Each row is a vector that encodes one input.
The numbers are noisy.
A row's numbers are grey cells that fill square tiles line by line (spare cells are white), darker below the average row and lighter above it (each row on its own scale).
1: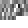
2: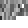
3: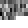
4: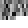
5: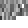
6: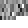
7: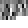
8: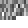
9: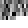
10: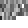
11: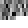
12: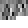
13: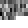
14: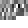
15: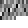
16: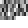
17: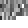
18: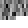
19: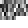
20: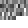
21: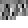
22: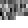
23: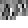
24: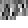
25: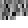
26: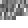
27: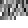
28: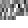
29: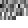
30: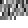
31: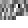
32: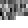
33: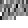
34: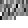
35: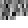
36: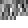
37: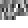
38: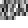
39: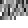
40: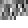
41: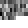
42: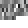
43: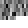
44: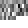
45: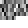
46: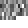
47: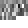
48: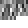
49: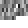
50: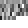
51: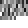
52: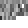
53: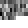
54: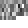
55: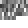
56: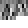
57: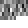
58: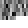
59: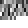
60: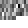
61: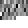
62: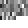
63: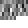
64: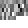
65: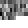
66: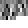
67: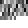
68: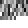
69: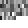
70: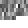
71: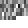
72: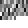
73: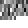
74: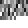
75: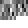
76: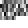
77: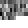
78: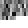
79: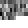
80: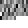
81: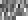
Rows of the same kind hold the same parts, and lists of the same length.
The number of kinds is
3.
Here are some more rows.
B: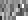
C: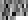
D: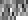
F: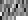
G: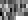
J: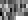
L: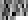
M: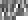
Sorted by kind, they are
B, M
C, D, F, L
G, J

